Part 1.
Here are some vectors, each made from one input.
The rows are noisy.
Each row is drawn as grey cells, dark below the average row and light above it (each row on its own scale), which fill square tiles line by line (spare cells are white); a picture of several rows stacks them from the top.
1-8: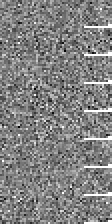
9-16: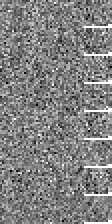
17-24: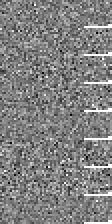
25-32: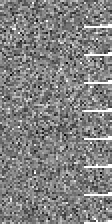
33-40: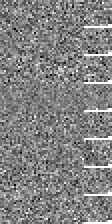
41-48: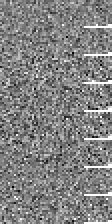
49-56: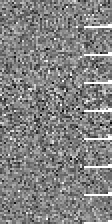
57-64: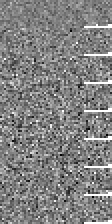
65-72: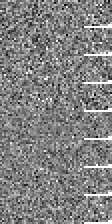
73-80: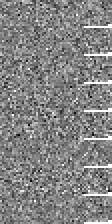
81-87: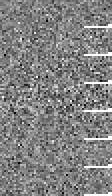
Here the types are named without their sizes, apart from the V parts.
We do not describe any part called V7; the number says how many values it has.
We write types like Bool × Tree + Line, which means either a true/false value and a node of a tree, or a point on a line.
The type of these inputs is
(Bool × Circle + Unit) × V7.
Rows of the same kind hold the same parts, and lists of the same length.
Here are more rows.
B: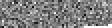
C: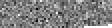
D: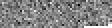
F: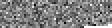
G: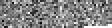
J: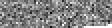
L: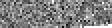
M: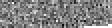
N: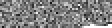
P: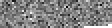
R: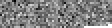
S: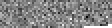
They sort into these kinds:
B, D, M, N, P, S
C, F, G, J, L, R

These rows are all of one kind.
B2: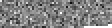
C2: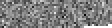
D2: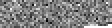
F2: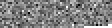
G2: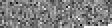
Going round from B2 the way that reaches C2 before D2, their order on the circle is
B2, F2, C2, D2, G2.
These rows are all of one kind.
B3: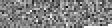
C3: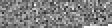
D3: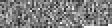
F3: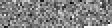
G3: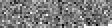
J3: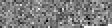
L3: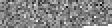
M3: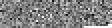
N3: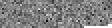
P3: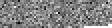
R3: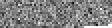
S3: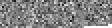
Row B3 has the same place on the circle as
L3 and M3.
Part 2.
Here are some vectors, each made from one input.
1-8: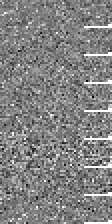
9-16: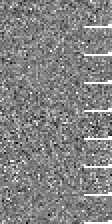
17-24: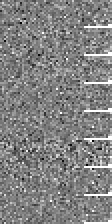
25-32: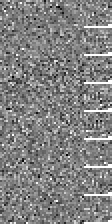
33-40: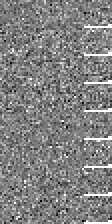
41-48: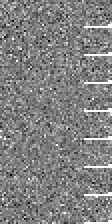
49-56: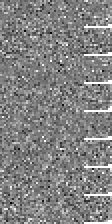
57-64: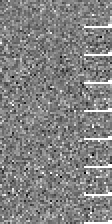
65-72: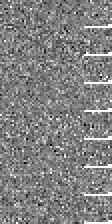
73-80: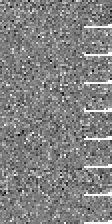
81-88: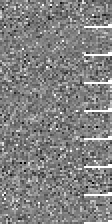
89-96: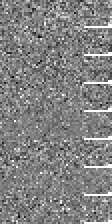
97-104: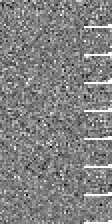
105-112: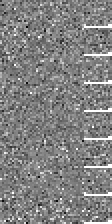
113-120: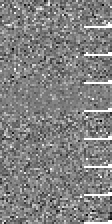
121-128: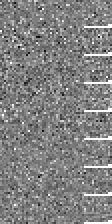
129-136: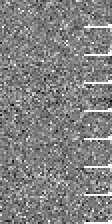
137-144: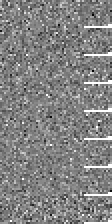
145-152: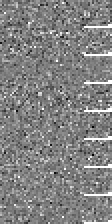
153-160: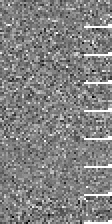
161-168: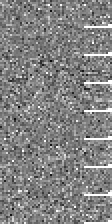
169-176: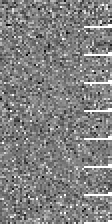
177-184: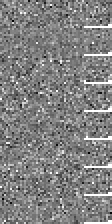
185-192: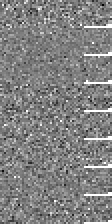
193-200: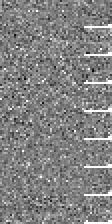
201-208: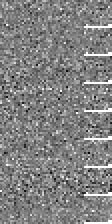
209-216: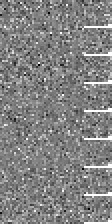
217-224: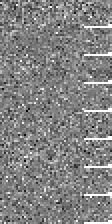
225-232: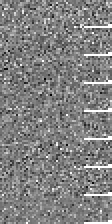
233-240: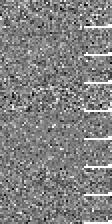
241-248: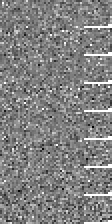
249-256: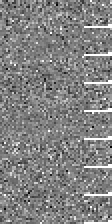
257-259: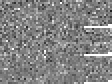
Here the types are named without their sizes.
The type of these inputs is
Bool × Bool × Bool × Bool × Bool × Circle × Circle + Unit.
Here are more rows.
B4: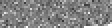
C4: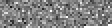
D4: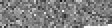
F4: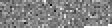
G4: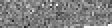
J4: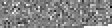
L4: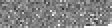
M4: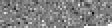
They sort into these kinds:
B4, C4, D4, F4, G4, L4, M4
J4

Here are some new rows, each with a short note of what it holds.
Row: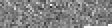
a point on each of two circles and five true/false values
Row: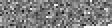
a point on each of two circles and five true/false values
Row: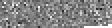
a fixed value
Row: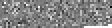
a fixed value
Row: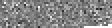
a fixed value
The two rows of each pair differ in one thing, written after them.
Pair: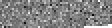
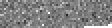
the place on one of the two circles
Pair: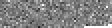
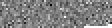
the place on one of the two circles
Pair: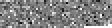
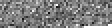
the place on one of the two circles
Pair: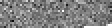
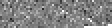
one of the five true/false values
